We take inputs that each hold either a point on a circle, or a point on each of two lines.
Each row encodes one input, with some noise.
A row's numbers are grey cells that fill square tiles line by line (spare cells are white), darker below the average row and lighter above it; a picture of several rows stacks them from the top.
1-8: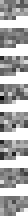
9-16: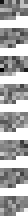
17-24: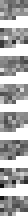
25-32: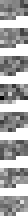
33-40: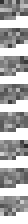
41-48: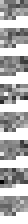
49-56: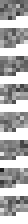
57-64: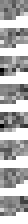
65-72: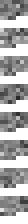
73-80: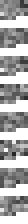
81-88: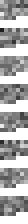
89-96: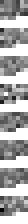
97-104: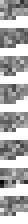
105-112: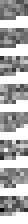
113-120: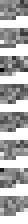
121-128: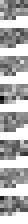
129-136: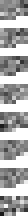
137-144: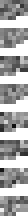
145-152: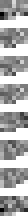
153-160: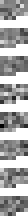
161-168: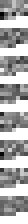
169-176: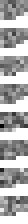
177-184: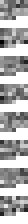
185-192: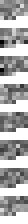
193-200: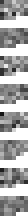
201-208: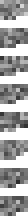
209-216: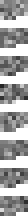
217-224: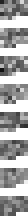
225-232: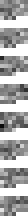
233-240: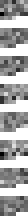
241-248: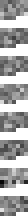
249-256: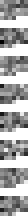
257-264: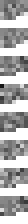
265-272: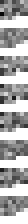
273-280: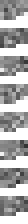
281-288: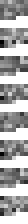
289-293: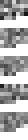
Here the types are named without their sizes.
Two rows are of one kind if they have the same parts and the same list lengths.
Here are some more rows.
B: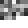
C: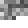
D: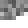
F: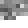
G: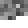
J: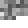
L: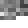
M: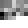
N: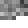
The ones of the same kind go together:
B, M
C, D, F, G, J, L, N

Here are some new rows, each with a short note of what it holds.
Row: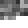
a point on each of two lines
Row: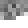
a point on a circle
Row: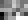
a point on each of two lines
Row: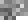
a point on a circle
